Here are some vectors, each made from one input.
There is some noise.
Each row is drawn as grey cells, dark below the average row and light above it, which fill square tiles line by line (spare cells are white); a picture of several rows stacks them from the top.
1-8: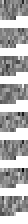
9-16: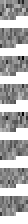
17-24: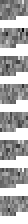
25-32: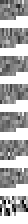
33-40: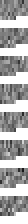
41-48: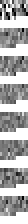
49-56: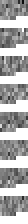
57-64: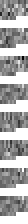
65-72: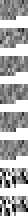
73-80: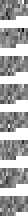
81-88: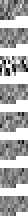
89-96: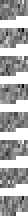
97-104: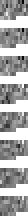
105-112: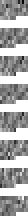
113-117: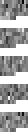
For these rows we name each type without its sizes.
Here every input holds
a list of items, each a point on a line and a true/false value.
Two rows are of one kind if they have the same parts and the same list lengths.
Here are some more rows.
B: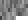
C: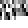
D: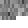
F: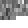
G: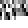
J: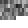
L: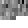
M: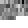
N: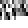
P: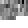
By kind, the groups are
B, F, J
C, G, N
D, L, M, P

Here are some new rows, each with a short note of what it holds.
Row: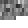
a list of two items
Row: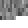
a list of two items
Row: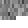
a list of one item
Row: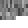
a list of two items
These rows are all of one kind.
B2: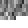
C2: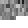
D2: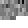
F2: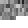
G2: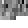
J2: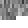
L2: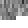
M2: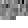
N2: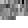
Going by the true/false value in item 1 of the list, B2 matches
J2 and L2.
